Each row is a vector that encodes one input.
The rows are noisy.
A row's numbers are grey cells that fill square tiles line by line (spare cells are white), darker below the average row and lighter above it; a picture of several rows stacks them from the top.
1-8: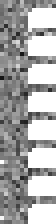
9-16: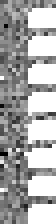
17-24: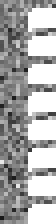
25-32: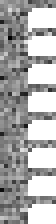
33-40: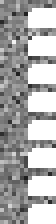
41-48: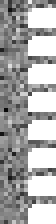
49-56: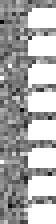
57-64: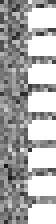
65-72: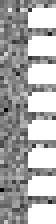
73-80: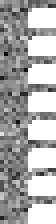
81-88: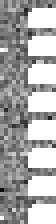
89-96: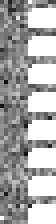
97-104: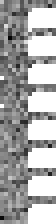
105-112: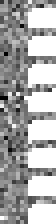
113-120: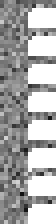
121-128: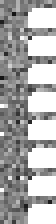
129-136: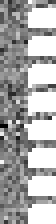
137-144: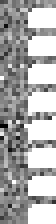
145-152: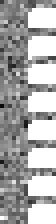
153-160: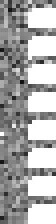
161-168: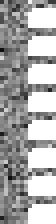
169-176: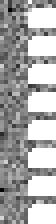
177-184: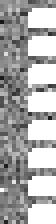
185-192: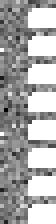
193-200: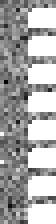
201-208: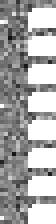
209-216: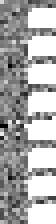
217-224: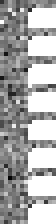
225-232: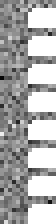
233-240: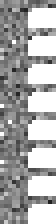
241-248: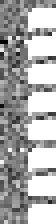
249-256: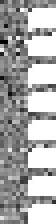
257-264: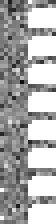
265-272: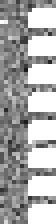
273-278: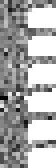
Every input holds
a list of up to three points on a 7-point line.
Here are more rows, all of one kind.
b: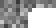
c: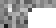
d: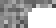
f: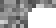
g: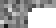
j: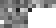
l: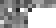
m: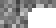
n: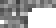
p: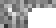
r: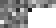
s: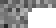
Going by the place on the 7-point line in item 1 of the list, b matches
m and s.
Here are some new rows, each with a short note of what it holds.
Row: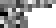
the empty list
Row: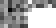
a list of one item
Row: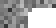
a list of three items
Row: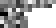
the empty list
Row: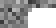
a list of two items
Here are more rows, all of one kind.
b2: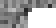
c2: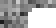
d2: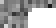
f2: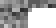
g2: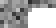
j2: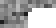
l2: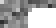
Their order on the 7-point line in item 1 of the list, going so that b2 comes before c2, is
g2, f2, l2, d2, j2, b2, c2.
